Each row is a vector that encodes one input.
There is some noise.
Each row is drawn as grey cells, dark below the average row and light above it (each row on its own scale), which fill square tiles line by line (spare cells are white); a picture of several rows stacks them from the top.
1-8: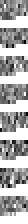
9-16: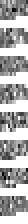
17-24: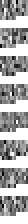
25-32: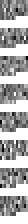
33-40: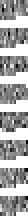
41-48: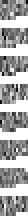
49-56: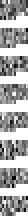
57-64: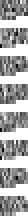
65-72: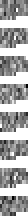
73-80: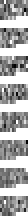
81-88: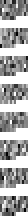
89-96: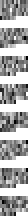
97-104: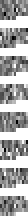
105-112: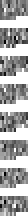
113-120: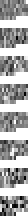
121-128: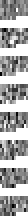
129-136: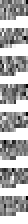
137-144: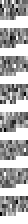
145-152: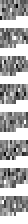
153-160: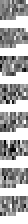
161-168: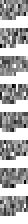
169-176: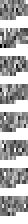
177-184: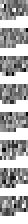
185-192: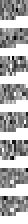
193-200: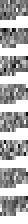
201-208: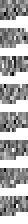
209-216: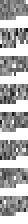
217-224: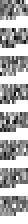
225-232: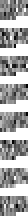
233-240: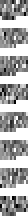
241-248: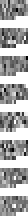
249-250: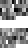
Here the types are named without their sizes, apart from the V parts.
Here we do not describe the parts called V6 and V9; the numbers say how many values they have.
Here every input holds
four true/false values and a value of V9, together with either a point on a line, or a value of V6.
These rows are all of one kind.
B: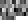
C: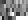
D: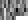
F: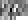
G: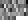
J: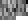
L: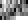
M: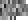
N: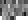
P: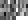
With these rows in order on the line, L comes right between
G and P.
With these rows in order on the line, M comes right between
B and C.
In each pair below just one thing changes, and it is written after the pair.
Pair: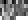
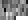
the value of V9
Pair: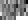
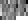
one of the four true/false values
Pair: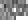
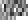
one of the four true/false values
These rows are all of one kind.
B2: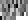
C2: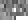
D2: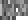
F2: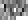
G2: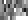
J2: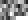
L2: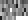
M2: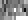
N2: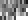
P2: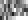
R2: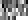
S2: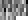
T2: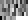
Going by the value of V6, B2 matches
G2 and T2.
